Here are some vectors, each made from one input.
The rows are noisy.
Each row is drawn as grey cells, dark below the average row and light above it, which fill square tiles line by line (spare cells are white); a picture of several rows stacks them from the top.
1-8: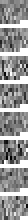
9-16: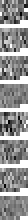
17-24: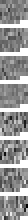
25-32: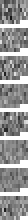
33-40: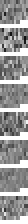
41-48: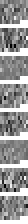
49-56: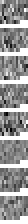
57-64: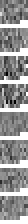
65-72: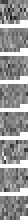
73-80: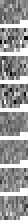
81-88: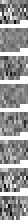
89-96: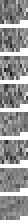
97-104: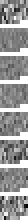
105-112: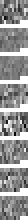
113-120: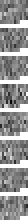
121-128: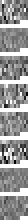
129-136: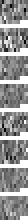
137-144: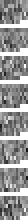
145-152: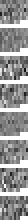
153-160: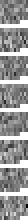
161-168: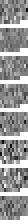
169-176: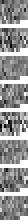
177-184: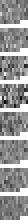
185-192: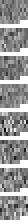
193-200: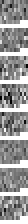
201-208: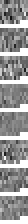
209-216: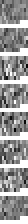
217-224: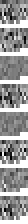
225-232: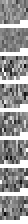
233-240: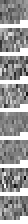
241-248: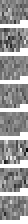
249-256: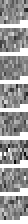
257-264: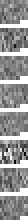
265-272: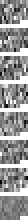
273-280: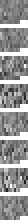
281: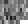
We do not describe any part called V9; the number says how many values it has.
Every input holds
a list of up to three items, each a true/false value and a value of V9.
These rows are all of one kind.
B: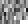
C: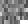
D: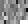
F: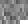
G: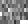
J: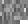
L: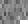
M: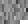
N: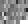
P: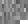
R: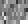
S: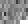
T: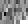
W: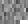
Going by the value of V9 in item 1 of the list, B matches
P, R and S.
